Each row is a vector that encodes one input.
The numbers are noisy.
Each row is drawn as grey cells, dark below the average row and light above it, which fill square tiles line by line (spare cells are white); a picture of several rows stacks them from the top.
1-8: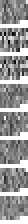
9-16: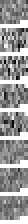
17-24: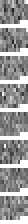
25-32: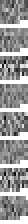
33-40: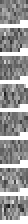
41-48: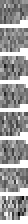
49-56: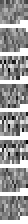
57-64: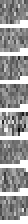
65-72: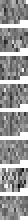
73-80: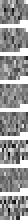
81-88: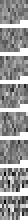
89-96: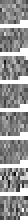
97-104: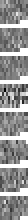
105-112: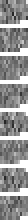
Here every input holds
either a point on a 4-point line, or a list of up to three points on a 5-point line.
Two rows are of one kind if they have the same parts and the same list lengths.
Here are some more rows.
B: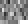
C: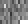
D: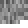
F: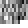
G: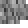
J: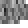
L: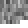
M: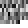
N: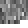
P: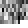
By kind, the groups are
B, D, L
C, N
F, P
G, J
M

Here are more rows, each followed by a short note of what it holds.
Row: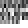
a point on a 4-point line
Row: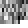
the empty list
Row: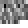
a list of one item
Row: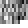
the empty list
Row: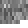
a list of three items
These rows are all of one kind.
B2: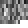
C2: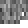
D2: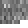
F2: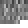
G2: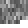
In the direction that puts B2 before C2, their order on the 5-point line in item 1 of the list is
D2, F2, B2, G2, C2.
